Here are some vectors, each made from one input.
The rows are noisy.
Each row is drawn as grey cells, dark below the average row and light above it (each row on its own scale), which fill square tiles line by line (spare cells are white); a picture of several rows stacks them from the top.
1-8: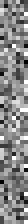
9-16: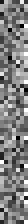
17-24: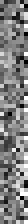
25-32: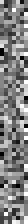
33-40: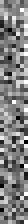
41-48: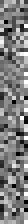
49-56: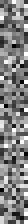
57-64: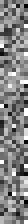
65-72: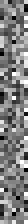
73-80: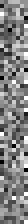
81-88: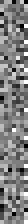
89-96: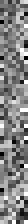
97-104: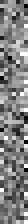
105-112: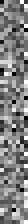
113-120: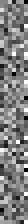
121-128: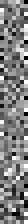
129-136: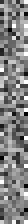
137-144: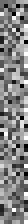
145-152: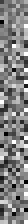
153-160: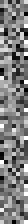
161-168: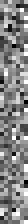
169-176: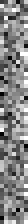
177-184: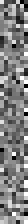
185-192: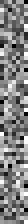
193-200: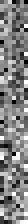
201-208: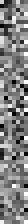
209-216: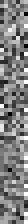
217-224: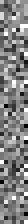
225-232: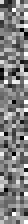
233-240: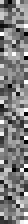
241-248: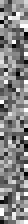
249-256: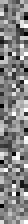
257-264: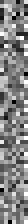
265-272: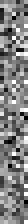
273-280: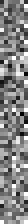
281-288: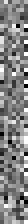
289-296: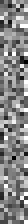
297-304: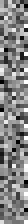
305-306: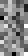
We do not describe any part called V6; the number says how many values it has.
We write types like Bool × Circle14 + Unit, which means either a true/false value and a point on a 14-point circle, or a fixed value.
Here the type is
Bool × Label9 + Line8 + V6.
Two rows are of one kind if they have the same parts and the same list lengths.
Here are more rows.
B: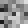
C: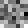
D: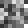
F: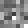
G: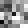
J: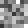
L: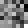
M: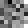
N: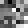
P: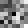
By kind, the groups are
B, C, F, G, P
D
J, L, M, N

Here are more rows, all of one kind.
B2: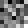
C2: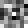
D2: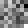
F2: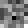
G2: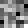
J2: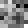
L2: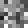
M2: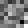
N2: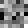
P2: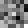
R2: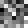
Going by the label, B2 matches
G2 and R2.
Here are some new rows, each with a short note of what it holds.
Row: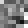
one of 9 labels and a true/false value
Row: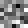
a value of V6
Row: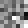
a value of V6
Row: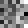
a value of V6
